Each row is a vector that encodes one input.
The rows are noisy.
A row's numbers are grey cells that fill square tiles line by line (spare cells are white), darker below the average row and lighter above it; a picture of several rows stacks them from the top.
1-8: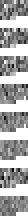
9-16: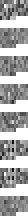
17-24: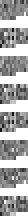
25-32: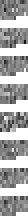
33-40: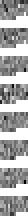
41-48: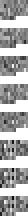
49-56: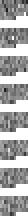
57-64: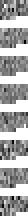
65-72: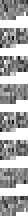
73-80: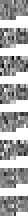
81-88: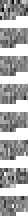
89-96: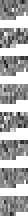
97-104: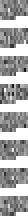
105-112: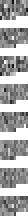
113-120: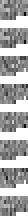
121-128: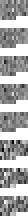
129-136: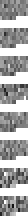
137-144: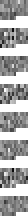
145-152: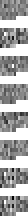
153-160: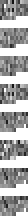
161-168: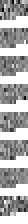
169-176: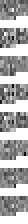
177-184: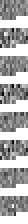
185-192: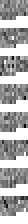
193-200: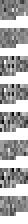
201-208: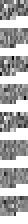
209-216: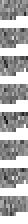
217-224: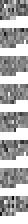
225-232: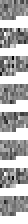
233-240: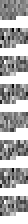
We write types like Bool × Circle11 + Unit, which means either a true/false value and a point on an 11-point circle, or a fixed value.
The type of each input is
Bool × Bool × Bool + (Line5 + Line7) × Line9.
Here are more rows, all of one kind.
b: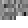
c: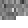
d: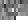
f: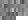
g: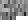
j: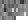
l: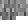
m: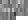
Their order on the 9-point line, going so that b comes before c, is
m, g, l, b, f, c, j, d.
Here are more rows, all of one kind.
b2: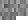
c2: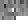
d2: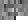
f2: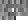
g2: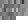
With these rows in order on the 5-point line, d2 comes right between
c2 and f2.
